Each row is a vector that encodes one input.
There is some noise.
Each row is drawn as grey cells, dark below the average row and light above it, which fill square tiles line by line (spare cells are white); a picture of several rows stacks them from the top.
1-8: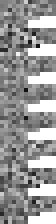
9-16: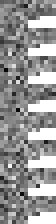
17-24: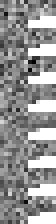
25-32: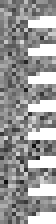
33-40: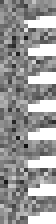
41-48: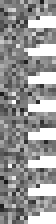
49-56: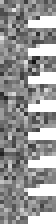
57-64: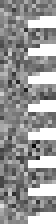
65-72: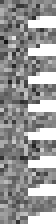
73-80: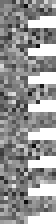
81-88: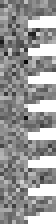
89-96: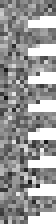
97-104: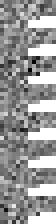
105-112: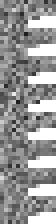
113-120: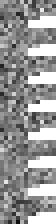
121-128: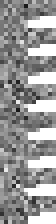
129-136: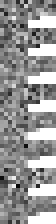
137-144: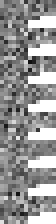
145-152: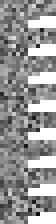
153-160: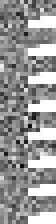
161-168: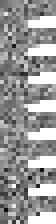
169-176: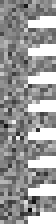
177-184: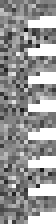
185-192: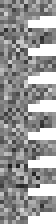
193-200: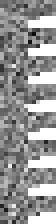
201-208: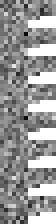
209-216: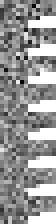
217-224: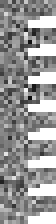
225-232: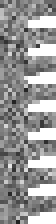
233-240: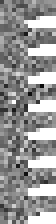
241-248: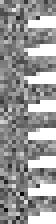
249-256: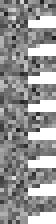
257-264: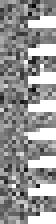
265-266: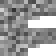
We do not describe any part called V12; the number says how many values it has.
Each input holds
either a point on a 13-point line, or a true/false value and a value of V12.
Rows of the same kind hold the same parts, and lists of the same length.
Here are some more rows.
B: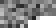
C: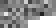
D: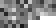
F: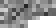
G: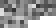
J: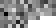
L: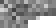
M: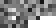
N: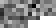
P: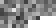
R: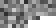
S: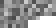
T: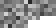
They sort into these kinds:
B, C, F, G, L, S, T
D, J, M, N, P, R

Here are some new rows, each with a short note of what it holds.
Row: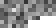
a point on a 13-point line
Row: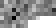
a true/false value and a value of V12
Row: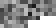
a point on a 13-point line
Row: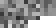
a point on a 13-point line
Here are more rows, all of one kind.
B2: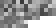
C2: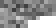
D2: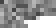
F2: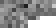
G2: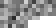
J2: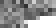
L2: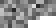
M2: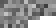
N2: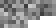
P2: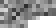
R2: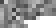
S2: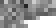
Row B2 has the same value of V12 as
D2, J2, R2 and S2.
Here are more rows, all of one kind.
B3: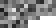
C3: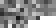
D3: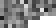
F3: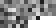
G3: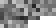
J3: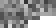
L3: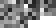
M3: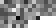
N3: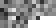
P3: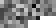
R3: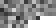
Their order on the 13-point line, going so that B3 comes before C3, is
F3, B3, N3, R3, M3, C3, J3, D3, G3, P3, L3.
